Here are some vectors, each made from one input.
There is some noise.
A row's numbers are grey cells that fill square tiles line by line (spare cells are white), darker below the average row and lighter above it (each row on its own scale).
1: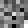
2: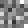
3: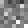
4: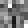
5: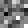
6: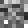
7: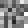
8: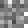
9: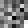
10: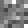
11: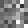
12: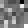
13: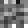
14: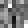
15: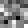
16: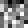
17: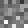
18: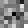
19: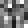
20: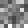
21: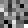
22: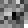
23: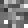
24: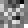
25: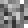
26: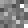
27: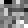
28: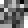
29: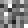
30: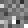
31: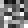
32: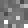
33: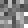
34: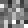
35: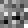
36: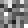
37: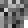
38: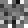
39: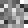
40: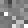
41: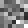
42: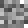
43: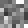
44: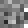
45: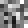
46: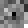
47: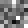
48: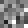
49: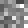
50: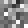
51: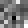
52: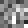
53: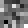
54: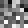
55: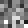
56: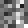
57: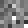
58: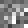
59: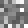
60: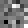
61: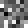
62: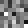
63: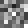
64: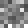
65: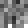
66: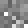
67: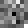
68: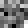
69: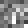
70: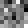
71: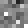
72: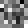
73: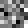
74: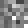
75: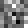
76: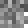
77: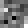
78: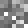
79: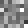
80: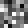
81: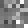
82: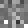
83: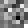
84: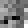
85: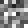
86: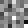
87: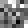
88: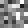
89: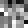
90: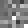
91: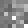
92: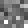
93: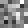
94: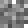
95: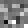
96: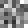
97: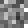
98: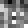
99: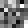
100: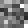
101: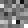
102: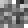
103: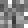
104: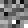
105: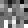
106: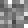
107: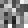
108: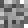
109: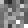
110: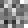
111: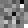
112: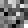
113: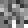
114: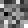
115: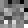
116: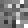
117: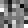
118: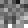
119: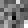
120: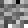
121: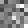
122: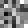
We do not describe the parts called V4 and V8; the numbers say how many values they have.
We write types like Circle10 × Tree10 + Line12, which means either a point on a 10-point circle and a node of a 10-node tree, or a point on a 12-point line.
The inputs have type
Line6 × (Line6 + V4) + V8.
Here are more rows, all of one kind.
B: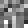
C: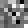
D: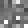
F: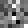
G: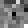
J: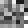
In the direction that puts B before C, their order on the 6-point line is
D, B, J, G, C, F.
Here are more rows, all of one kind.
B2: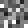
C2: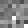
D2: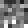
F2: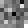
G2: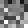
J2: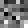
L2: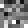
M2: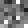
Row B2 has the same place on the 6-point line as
D2 and L2.
